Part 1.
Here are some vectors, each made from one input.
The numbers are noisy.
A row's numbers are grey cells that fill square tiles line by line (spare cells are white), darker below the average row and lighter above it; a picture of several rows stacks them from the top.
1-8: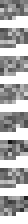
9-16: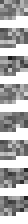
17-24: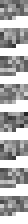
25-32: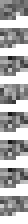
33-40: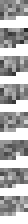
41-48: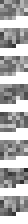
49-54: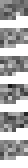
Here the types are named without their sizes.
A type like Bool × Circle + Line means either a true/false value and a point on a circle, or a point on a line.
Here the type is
Label.
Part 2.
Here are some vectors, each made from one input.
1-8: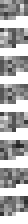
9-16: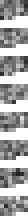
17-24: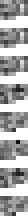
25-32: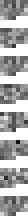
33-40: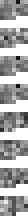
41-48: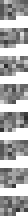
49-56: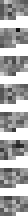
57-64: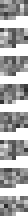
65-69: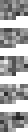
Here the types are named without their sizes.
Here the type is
Label.
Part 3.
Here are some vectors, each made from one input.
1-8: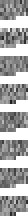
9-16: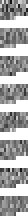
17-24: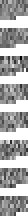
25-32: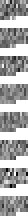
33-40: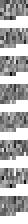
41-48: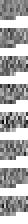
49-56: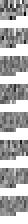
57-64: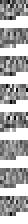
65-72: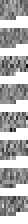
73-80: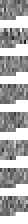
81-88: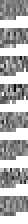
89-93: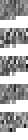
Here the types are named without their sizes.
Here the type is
Bool × Bool × Bool.
